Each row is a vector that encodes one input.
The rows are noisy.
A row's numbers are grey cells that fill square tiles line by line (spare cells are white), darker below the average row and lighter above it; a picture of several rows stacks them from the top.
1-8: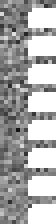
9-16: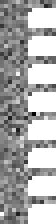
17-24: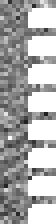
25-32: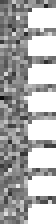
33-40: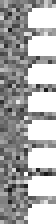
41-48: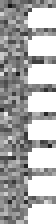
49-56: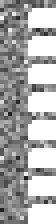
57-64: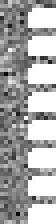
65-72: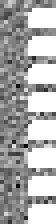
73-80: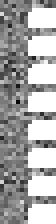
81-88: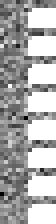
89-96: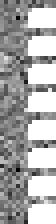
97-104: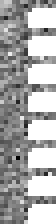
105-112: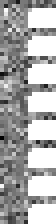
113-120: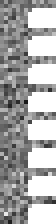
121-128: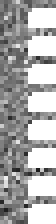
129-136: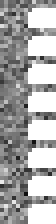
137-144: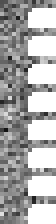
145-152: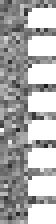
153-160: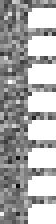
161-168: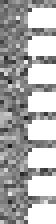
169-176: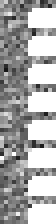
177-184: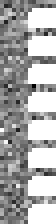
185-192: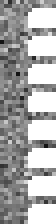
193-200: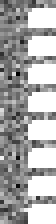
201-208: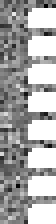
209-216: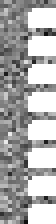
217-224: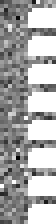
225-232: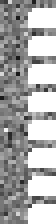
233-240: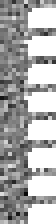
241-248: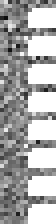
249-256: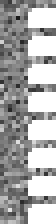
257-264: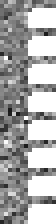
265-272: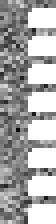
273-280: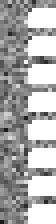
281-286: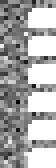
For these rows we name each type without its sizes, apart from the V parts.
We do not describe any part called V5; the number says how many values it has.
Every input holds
a point on a circle, together with either a point on a line, or a value of V5.
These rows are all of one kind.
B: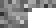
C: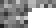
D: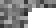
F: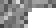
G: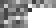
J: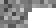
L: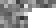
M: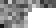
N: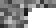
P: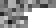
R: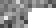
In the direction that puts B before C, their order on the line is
L, P, B, G, C, M, D, N, R, F, J.
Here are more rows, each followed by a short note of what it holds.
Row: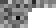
a point on a circle and a value of V5
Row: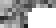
a point on a circle and a value of V5
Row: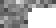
a point on a circle and a point on a line
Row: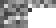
a point on a circle and a point on a line
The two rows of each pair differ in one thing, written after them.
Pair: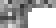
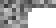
the value of V5
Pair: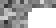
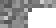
the place on the circle
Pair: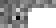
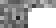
the value of V5
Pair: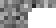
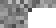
the value of V5
